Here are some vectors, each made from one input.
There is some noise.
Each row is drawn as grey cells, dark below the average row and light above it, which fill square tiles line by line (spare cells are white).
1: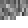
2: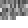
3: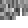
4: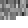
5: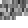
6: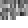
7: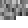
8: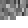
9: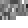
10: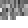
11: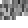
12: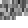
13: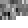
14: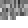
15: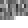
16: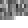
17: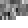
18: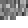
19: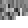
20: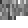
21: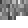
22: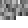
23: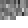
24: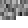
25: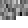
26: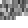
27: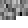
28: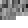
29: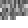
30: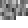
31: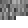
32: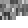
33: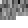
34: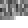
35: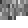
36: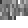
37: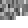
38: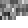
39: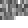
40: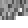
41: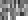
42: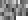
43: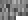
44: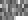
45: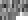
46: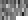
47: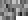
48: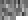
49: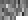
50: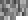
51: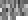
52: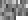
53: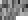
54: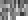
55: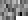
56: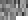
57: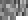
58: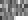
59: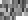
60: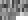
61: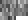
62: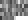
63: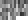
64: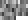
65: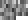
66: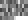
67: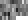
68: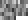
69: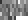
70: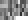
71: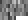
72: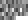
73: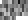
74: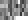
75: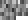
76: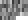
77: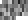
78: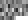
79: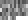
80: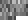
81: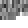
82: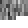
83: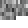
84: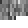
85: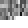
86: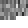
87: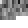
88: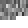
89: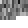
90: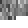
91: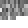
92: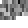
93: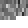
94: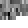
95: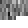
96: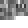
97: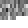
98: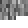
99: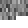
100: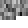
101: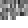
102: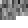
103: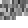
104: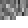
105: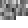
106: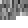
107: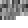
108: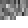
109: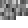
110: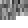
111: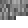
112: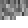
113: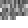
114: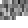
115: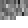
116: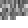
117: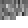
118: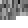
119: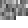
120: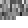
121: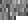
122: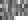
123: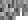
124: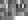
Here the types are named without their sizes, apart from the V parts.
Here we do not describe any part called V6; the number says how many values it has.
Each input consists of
a node of a tree and a value of V6, together with either a fixed value, or four true/false values.
